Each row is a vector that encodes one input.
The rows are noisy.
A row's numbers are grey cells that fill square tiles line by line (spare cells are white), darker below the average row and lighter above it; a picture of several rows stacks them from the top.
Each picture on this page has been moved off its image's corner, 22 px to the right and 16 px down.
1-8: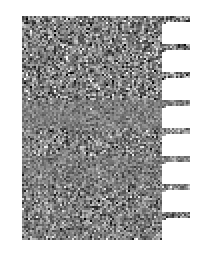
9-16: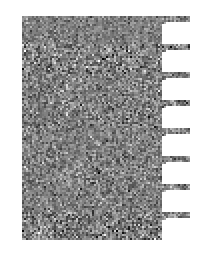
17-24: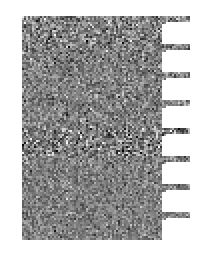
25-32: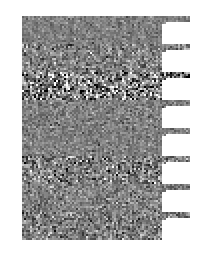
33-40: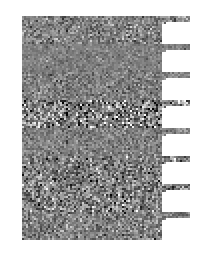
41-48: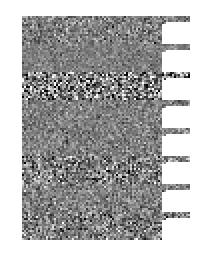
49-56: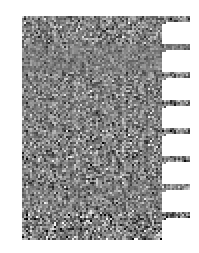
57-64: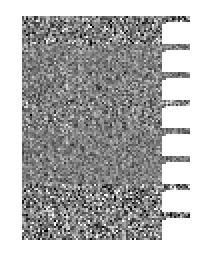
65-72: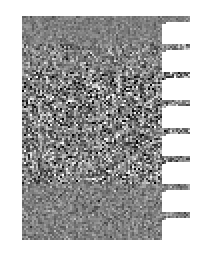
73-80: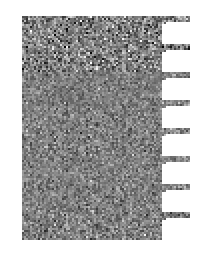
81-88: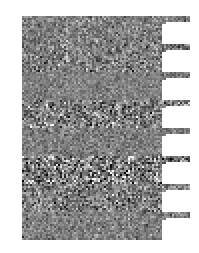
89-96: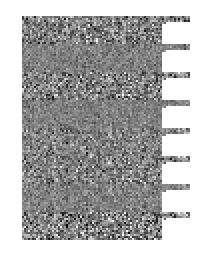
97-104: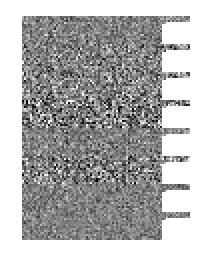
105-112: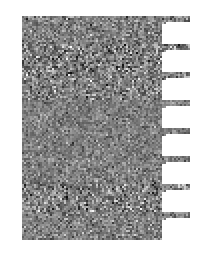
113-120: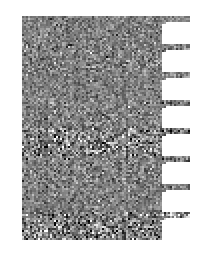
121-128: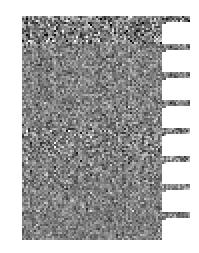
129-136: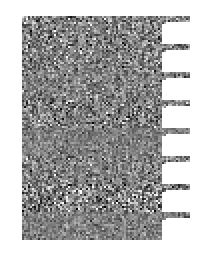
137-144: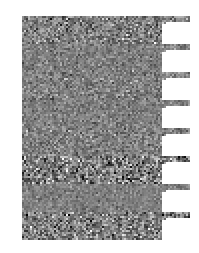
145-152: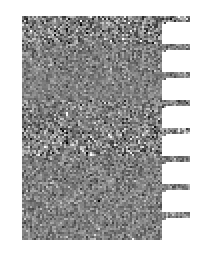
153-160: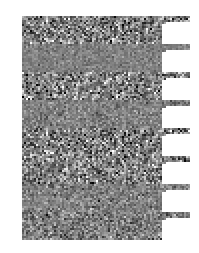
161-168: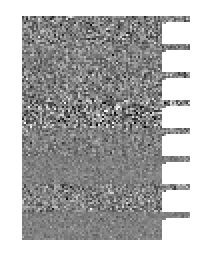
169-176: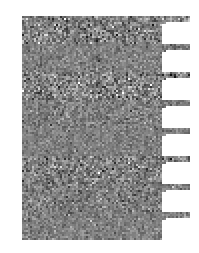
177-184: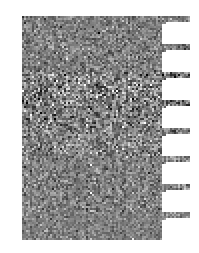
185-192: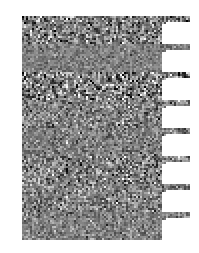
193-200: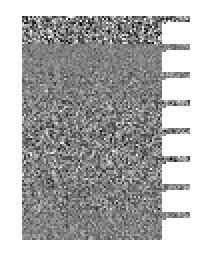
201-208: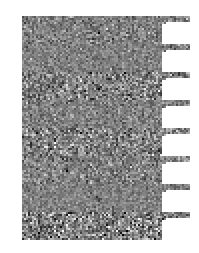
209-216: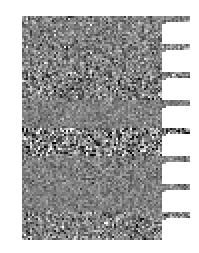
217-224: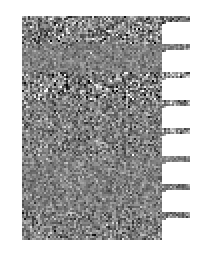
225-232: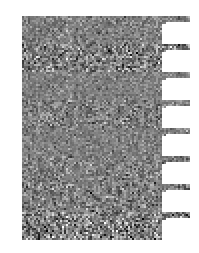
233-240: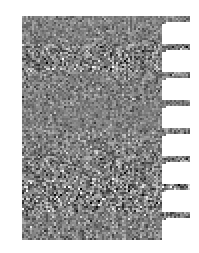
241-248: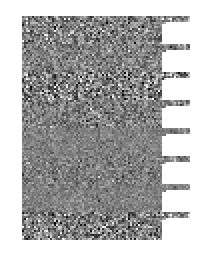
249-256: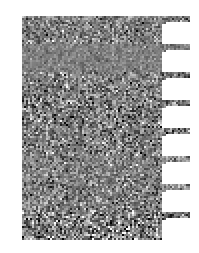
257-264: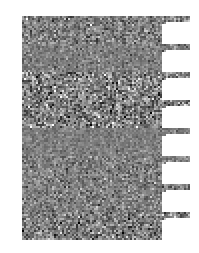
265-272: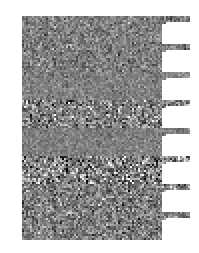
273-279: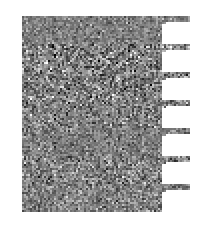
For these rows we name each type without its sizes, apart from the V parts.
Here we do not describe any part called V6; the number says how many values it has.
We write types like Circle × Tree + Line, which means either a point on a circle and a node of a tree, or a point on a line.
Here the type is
(Bool × Bool × Bool × Bool + List(V6)) × Circle + Line.
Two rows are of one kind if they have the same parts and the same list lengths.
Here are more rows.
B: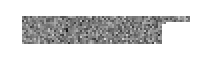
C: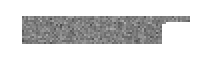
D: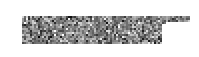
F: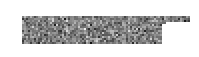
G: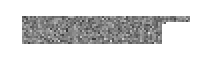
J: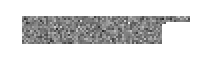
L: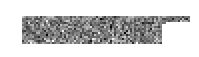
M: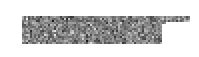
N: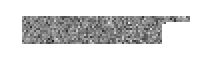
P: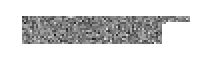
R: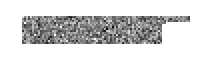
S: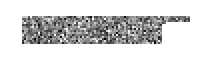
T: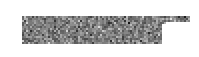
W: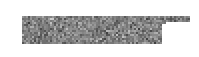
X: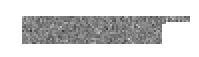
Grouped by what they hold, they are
B, G
C, F, R, S, T, X
D, M, W
J, P
L
N

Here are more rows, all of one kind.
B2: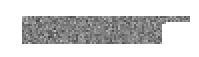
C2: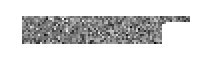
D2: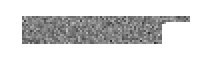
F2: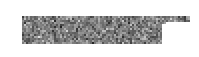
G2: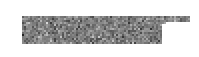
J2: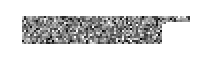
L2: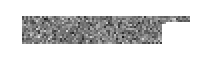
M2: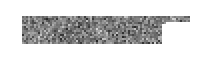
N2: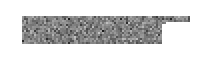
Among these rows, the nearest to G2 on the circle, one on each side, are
F2 and M2.
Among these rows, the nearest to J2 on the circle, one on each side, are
C2 and D2.
